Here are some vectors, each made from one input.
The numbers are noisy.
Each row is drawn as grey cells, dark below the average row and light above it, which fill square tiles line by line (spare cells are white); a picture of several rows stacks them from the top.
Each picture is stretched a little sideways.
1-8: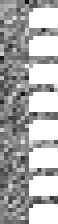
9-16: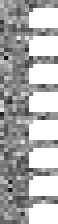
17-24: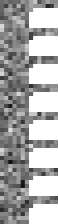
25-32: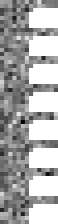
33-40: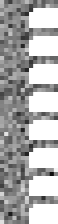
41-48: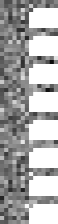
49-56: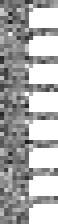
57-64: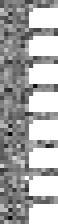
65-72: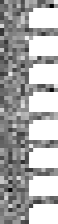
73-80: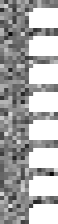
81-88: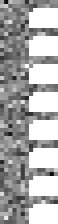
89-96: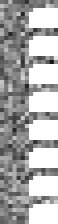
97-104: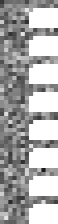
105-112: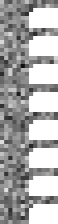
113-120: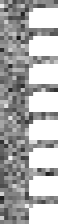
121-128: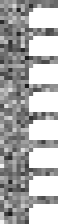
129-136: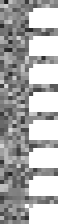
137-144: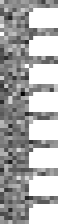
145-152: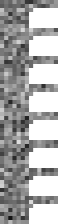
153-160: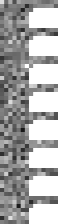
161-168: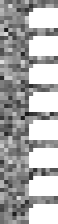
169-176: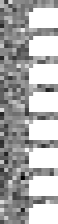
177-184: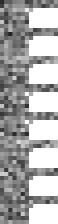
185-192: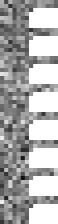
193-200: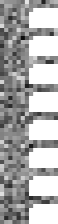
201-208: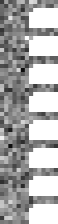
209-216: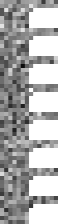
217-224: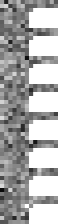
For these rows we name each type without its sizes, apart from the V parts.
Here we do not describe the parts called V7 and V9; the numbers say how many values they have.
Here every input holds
either three true/false values, or a value of V7 and a value of V9, or a list of points on a line.
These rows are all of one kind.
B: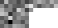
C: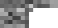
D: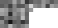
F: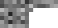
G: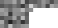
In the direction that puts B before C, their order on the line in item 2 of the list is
B, D, G, F, C.
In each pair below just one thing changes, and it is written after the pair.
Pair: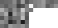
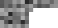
the place on the line in item 1 of the list
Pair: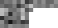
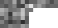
the place on the line in item 1 of the list
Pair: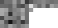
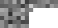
the place on the line in item 2 of the list
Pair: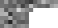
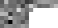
the place on the line in item 2 of the list
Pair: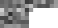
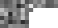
the place on the line in item 1 of the list
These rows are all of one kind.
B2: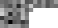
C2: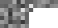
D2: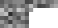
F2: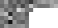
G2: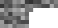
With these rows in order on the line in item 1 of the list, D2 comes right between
F2 and G2.
